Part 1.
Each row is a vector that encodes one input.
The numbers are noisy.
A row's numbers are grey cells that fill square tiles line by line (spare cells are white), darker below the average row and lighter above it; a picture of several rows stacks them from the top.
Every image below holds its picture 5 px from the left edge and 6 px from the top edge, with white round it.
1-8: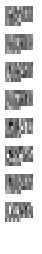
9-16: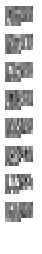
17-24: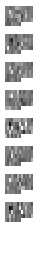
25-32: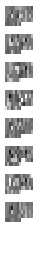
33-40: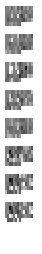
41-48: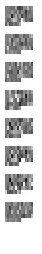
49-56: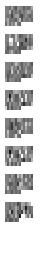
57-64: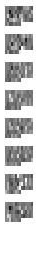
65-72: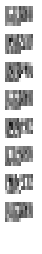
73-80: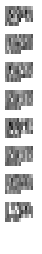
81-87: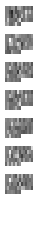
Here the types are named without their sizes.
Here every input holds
either a point on a line, or four true/false values.
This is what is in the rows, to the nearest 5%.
About 20% of them hold a point on a line. The rest hold four true/false values.
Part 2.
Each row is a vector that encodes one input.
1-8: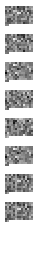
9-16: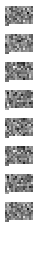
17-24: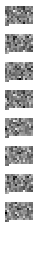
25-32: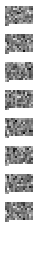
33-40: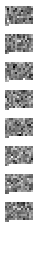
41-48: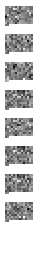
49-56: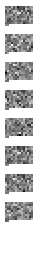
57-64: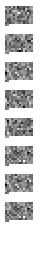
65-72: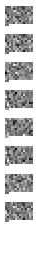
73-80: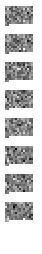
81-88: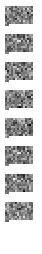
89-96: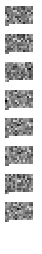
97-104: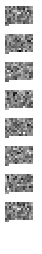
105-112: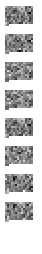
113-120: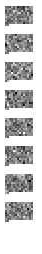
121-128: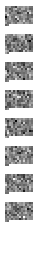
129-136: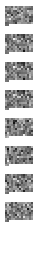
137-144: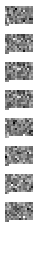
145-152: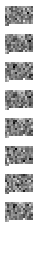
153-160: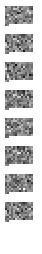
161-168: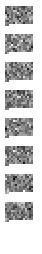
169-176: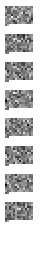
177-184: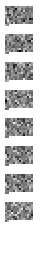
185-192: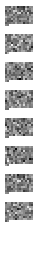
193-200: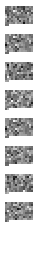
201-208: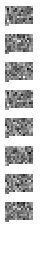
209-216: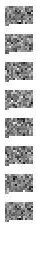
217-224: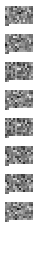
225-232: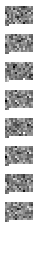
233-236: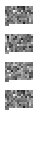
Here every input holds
either a point on a 10-point line, or a point on a 14-point line.
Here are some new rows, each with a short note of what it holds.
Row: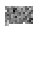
a point on a 14-point line
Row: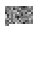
a point on a 10-point line
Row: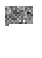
a point on a 14-point line
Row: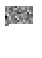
a point on a 14-point line
